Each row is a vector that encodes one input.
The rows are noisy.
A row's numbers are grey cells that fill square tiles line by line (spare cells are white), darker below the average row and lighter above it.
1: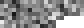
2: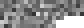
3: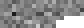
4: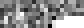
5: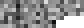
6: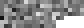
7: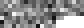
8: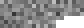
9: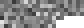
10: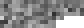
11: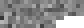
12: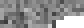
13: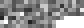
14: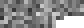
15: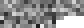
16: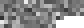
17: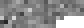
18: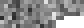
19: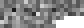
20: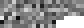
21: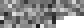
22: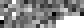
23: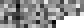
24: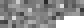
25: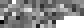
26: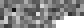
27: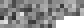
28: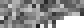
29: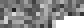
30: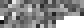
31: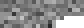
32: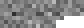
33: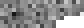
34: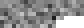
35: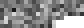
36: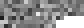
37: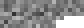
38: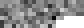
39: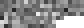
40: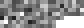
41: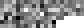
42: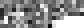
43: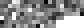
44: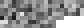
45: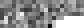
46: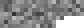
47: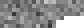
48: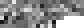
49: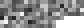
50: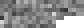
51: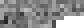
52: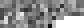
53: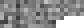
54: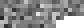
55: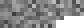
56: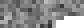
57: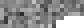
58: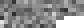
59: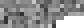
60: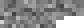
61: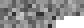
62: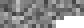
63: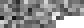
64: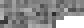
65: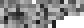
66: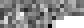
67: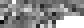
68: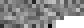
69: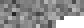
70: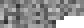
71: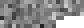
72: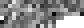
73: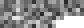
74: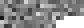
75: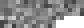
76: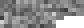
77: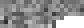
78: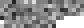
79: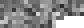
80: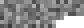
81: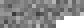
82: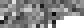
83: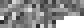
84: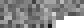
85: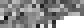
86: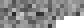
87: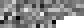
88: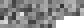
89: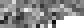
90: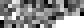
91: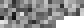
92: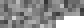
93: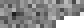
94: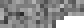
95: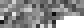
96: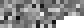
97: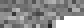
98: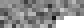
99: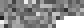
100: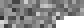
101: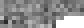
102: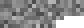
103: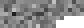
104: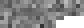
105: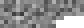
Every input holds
a point on a 5-point line, together with a list of up to three points on a 4-point line.
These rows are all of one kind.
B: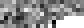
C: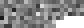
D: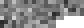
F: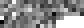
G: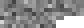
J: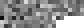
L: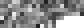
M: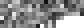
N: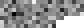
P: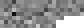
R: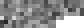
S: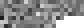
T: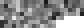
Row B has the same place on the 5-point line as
F, L and M.
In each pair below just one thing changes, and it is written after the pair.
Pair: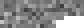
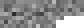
the place on the 5-point line
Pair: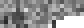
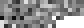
the place on the 5-point line
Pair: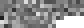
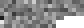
the place on the 5-point line
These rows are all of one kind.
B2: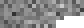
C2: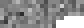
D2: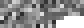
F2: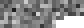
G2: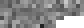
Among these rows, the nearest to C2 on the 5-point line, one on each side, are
B2 and D2.
